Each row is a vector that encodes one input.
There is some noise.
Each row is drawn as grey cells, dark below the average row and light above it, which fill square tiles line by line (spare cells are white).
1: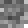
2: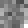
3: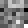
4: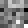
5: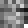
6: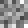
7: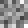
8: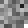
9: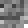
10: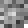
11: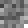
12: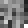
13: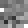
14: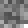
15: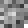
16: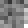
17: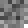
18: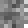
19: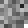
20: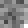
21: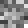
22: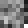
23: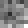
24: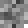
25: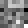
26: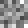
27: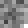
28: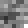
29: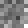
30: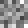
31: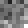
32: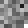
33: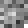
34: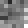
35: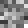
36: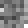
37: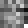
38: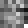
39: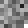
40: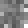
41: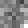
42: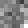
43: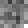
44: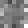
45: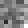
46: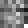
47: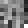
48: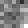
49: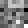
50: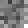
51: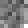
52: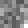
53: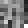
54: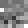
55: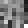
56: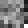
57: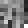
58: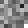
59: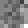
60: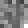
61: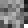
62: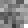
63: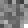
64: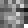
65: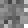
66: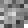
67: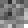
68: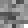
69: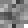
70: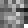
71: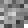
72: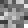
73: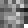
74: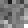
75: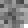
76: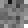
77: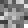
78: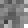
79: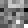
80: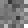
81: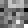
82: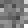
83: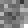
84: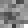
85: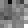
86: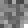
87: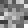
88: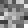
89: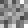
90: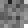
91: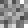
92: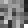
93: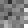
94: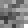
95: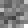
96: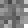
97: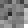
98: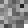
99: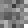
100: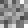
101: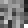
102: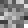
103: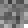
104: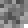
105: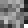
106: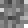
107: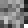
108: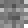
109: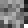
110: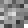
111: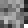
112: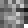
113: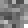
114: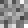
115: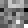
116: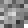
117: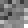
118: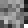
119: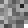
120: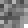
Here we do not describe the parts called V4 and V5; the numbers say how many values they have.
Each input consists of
either one of 6 labels, a value of V4 and a value of V5, or three true/false values.
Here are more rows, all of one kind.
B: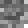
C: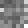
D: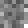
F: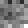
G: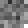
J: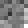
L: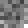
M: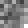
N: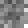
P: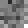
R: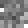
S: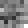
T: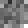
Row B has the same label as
C, R and S.
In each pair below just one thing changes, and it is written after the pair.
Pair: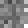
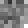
the value of V5
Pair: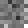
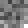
the value of V5
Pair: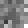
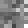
the label
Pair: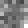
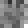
the value of V5
